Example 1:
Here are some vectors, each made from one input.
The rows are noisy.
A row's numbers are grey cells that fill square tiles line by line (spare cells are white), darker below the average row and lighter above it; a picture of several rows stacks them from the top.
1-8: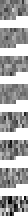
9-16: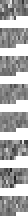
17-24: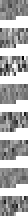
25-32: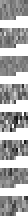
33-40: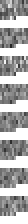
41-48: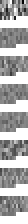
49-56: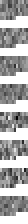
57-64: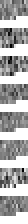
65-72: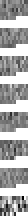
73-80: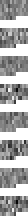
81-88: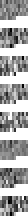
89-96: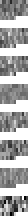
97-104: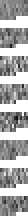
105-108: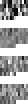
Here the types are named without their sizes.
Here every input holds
a list of points on a line.
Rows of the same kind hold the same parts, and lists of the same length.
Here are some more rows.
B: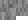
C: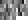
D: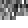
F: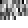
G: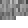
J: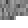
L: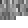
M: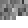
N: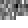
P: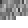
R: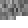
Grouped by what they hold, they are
B, M, R
C, F, G, J, L, P
D, N

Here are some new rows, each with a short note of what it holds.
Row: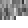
a list of one item
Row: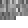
a list of two items
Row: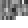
a list of two items
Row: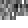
the empty list
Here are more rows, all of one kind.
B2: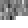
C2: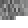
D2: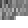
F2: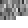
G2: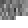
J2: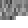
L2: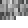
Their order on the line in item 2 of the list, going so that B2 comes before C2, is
J2, D2, L2, B2, G2, F2, C2.
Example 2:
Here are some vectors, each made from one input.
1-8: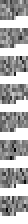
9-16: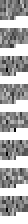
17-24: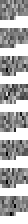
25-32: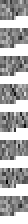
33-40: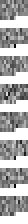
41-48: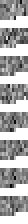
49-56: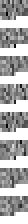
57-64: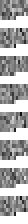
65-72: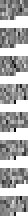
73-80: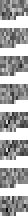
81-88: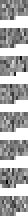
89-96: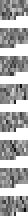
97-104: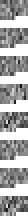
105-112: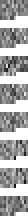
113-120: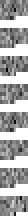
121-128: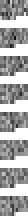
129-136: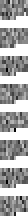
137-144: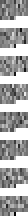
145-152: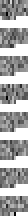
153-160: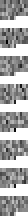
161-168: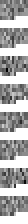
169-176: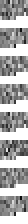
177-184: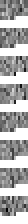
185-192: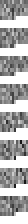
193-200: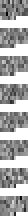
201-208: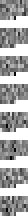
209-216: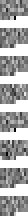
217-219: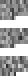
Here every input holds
either a point on an 11-point circle, or a fixed value, or a node of a 20-node tree.
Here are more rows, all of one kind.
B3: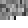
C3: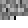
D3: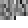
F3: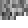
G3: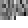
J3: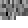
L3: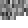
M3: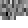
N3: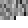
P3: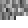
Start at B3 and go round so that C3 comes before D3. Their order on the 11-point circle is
B3, C3, P3, F3, L3, M3, J3, G3, D3, N3.
